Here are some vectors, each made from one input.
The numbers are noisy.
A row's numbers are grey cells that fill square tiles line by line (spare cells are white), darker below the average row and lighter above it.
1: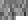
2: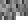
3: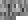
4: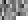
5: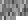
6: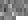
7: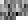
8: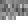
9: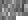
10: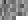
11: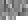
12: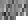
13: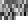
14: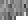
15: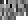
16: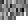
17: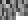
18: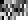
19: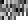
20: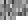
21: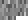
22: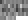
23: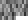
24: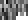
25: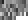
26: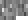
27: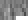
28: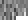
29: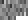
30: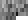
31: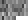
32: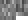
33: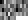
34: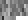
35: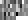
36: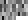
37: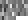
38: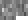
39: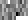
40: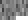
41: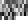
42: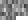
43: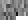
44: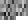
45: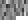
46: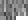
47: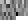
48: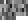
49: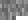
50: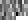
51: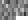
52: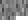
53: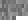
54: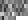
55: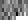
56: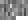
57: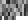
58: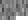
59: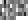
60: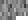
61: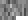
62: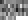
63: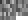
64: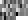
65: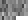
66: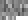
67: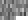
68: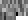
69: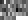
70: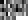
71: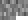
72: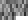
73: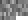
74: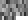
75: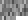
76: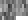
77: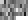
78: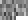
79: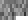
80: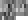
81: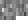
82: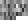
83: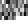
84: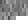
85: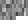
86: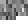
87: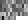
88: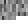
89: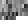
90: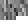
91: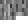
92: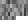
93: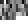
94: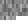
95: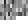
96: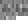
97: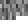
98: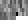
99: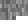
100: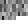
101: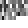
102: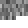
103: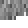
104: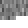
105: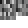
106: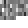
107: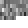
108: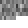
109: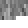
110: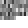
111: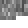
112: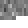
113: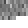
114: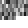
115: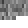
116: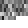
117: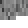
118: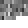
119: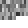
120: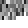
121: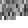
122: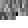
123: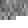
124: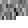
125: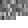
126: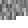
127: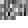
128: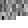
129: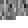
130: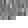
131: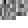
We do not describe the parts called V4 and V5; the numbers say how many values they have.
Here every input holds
either one of 7 labels and a true/false value, or a value of V4 and a value of V5.
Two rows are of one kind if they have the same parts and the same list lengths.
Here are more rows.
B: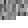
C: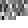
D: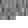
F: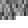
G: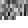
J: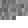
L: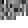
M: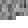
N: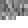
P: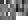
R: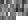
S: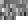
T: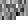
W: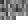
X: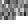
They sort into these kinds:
B, C, D, F, G, J, N, P, R, S, W, X
L, M, T

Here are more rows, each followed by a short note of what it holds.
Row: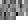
one of 7 labels and a true/false value
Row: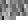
one of 7 labels and a true/false value
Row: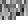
a value of V4 and a value of V5
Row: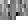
a value of V4 and a value of V5
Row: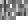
one of 7 labels and a true/false value
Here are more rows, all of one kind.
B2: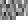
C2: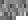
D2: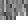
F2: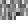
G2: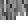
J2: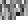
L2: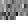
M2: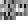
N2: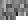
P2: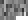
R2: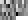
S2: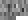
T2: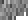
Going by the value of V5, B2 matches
L2, N2, P2 and R2.
